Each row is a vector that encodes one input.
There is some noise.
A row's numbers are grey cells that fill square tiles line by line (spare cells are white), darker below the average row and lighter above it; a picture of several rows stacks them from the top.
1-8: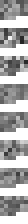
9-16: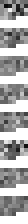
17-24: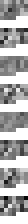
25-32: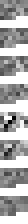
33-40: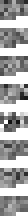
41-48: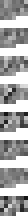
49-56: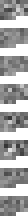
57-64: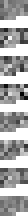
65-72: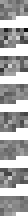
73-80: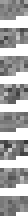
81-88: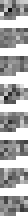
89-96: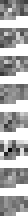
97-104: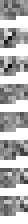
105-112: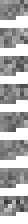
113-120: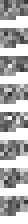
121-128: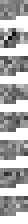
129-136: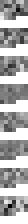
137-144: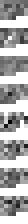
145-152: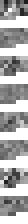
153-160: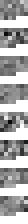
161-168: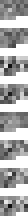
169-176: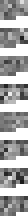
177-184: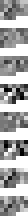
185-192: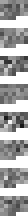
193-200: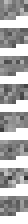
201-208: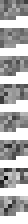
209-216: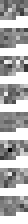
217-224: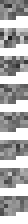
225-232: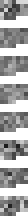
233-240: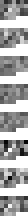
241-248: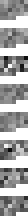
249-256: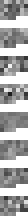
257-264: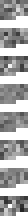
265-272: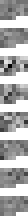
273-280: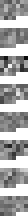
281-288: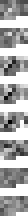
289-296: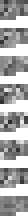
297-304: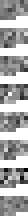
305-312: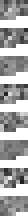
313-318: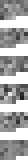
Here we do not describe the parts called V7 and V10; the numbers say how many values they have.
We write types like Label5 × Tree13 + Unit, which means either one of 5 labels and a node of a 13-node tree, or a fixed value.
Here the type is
Bool × List2(V7) × V10 + List3(Line5).
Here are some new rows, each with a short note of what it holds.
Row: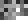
a true/false value and a value of V10, together with the empty list
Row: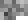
a list of two items
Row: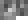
a true/false value and a value of V10, together with the empty list
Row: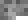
a true/false value and a value of V10, together with the empty list
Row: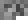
a true/false value and a value of V10, together with a list of one item
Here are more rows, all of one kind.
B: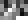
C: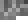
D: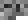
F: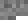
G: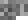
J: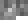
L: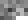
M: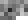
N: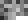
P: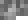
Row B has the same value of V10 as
F and J.
